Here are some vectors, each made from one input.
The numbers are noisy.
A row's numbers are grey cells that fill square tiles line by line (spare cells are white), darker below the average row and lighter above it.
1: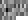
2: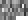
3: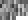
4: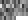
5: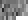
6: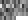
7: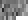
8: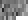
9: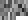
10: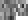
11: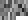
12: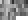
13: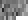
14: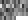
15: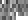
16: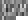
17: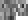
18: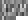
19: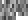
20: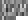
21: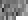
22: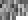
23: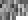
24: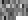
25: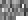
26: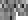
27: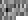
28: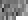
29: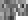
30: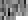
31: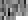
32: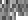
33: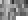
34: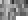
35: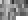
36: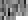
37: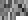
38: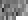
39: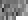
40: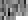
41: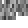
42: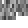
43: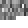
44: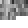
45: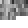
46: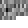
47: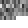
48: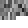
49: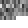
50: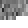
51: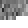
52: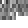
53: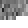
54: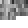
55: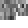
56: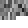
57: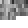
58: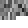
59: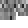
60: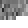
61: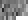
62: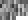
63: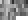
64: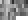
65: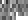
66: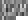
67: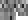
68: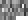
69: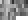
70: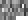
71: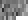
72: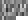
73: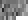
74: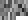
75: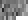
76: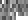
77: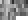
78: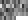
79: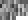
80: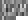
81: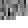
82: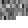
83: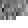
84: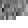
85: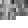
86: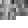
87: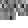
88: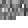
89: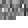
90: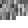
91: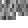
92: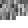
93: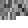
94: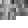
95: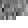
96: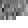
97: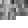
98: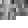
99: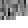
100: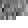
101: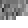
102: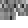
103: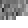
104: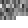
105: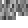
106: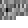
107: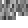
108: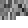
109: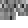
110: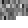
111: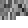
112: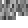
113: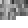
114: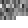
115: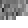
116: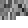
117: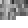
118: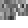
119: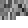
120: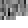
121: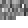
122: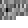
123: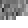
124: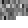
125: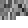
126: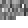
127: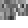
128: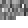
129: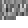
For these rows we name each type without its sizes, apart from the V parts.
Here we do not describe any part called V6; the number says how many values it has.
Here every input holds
either a label and a true/false value, or a value of V6.
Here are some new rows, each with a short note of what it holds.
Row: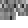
a label and a true/false value
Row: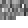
a value of V6
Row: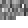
a value of V6
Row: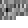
a label and a true/false value
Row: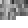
a value of V6
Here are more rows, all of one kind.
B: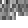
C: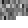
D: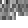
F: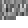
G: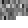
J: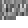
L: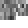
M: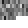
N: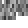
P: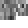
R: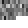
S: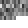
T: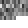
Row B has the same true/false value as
D, S and T.
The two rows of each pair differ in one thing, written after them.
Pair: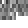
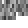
the true/false value
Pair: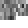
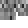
the true/false value
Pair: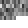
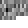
the label
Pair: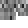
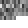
the label
